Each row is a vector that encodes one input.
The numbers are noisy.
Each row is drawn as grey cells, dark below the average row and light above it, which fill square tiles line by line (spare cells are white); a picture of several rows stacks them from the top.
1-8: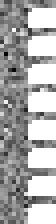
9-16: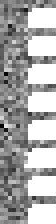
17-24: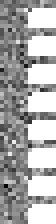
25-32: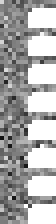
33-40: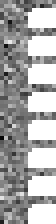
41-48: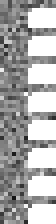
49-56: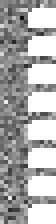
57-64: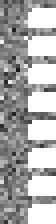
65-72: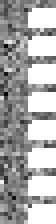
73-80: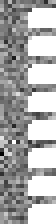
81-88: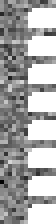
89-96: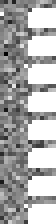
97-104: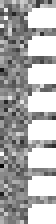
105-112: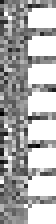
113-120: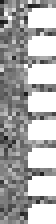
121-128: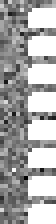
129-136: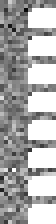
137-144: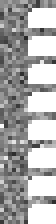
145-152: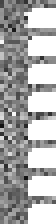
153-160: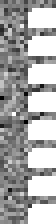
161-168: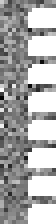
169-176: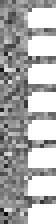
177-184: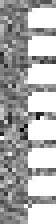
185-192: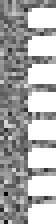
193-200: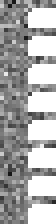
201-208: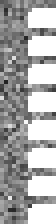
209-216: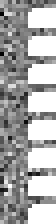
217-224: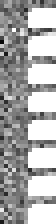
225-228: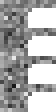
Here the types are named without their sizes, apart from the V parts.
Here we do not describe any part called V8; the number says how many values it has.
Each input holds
a list of items, each a true/false value and a value of V8.
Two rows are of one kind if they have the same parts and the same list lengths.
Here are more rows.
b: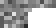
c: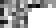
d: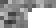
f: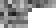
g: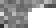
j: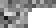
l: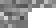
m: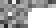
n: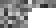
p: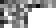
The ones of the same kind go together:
b, g, n
c, p
d, f, l
j, m

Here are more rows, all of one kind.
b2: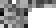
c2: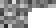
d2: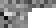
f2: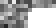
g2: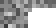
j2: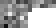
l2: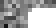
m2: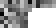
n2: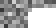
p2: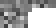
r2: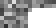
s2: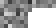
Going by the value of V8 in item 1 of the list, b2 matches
g2, l2, p2 and r2.
